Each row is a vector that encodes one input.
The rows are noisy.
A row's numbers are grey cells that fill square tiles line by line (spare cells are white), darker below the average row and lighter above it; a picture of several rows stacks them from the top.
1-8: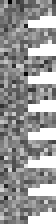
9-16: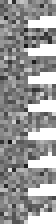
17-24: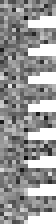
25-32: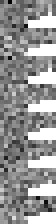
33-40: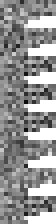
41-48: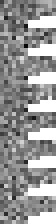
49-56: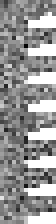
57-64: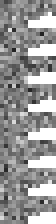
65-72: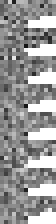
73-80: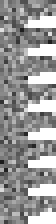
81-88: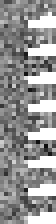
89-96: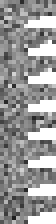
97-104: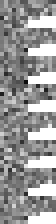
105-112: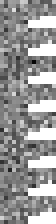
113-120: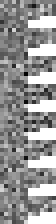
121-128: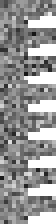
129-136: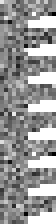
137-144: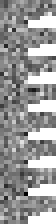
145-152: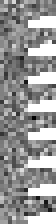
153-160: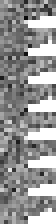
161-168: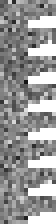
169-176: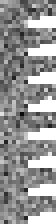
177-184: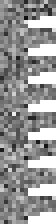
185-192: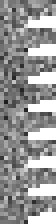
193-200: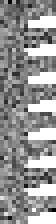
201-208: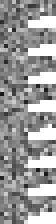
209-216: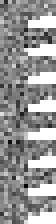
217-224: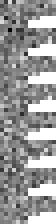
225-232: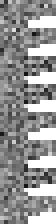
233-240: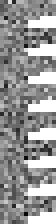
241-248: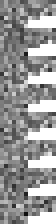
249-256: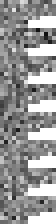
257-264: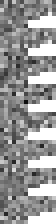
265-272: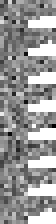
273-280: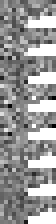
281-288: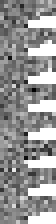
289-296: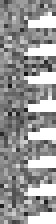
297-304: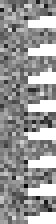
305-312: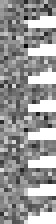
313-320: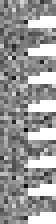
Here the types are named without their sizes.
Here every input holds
either three true/false values, or a list of points on a line.
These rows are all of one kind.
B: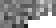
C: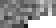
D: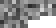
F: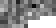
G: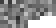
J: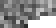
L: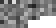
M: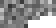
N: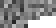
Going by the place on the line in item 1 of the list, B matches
C and M.
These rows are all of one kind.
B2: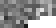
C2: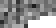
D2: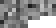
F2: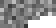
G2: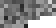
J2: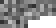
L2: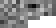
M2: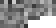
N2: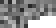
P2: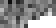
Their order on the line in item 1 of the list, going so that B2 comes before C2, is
G2, B2, F2, M2, P2, N2, J2, L2, C2, D2.
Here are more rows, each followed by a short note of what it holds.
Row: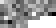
the empty list
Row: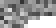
three true/false values
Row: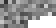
a list of one item
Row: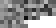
three true/false values
